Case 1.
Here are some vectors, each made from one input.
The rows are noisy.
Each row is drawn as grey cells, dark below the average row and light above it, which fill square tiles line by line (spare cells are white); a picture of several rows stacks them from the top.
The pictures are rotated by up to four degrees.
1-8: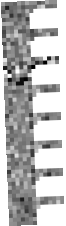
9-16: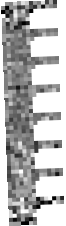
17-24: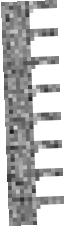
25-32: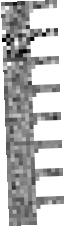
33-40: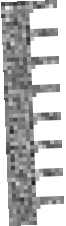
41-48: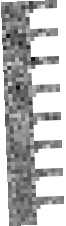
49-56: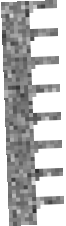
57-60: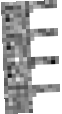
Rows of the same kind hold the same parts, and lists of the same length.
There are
3 kinds of row.
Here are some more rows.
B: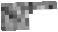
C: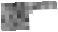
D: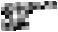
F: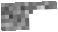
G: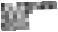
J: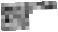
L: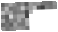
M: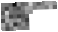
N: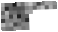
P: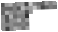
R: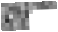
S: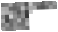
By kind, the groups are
B, C, F, M, N
D
G, J, L, P, R, S

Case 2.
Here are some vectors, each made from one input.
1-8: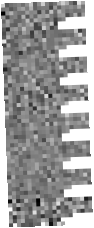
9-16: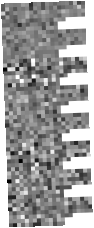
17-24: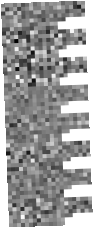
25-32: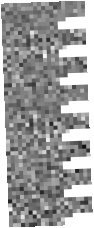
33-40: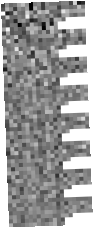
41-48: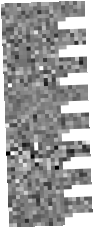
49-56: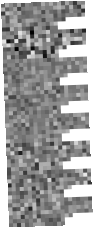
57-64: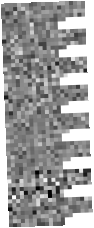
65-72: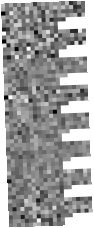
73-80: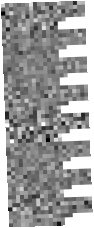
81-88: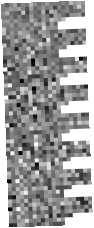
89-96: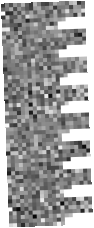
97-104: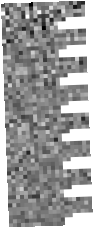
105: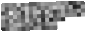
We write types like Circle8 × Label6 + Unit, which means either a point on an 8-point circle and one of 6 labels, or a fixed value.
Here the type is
Tree9 + Tree14.
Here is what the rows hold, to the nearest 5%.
About 35% of them hold a node of a 9-node tree. The rest hold a node of a 14-node tree.
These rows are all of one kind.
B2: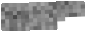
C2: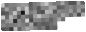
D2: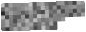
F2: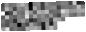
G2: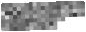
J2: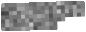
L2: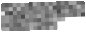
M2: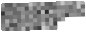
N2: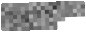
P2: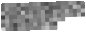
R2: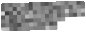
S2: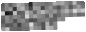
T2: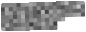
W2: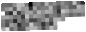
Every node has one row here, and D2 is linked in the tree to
B2, L2 and R2.
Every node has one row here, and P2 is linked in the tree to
F2 and R2.
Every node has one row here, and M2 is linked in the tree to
S2.
